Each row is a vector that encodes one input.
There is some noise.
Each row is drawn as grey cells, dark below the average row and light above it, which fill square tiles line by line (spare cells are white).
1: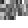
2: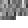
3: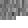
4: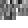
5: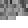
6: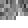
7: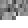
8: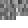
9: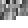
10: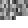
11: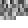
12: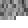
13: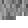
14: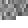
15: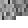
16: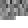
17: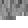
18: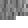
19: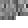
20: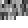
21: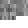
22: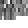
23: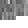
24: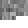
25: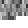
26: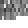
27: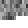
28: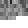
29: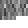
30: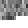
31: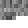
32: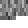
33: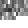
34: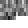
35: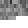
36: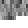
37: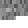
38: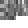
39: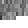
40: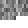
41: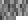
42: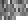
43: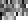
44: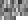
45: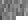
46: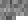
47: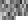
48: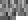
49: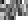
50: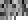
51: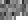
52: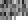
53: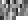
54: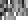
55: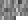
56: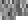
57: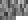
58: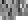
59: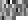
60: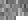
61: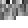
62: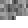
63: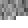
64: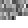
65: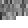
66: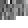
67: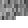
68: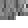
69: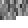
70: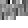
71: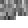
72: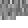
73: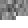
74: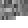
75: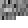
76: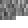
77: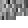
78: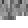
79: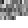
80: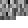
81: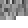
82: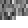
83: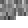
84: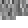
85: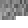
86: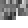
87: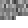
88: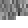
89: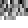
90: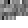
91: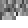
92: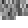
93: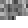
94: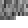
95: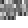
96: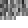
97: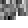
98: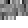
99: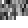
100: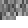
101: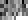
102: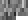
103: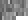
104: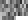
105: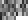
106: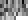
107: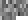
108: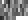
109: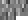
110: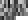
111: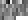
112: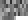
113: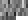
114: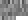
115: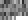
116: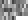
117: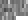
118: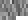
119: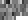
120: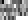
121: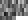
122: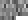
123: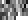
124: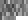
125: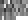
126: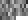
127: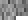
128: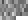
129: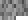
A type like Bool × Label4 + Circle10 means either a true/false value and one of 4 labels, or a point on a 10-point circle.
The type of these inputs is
Circle11.
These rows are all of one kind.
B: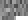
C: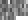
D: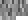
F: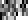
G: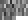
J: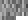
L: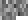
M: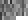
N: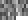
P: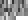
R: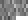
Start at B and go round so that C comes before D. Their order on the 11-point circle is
B, J, N, R, G, F, M, C, P, D, L.
